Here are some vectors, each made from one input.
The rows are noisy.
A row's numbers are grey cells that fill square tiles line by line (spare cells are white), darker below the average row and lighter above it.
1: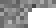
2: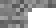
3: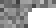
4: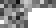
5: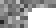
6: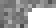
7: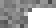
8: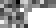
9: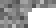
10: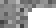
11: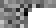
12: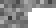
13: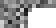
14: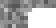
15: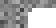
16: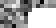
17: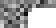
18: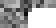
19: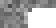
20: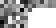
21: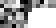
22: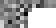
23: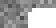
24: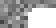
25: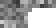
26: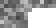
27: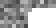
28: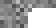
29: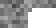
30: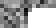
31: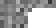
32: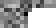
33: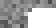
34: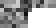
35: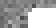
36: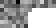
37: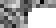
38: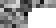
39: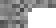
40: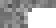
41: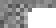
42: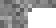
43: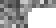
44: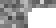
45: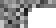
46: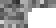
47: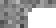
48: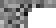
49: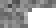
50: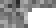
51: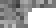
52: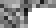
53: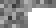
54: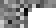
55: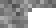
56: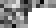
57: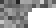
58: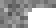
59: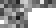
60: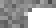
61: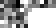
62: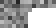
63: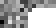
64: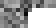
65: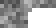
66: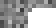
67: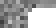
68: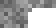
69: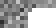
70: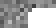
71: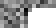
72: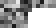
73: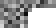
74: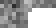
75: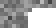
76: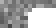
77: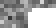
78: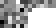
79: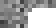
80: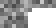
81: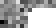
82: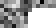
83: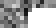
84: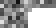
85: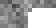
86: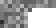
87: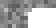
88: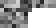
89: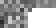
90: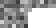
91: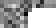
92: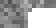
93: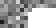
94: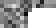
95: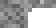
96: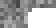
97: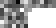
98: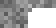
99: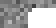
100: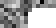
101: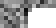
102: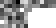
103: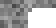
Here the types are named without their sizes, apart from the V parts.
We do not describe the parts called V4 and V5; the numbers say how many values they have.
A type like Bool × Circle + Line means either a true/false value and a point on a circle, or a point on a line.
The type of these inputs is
Bool × (Circle + V5) × V4 + Line × Line.
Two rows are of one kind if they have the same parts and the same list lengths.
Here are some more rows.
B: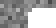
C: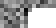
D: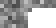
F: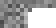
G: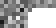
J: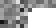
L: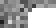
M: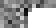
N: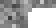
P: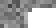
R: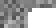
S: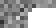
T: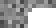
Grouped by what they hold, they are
B, D, J, N, T
C, M
F, G, L, P, R, S

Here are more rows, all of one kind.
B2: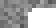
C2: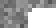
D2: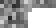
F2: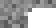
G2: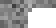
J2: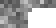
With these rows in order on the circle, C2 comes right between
B2 and J2.
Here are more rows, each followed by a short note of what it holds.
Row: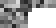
a point on each of two lines
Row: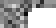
a point on each of two lines
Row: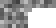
a true/false value, a value of V4 and a value of V5
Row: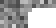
a true/false value, a value of V4 and a value of V5
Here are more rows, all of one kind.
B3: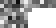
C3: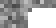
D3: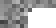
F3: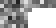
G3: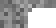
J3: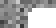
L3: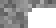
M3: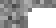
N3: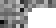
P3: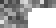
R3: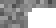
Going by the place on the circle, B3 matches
C3, D3, F3 and M3.
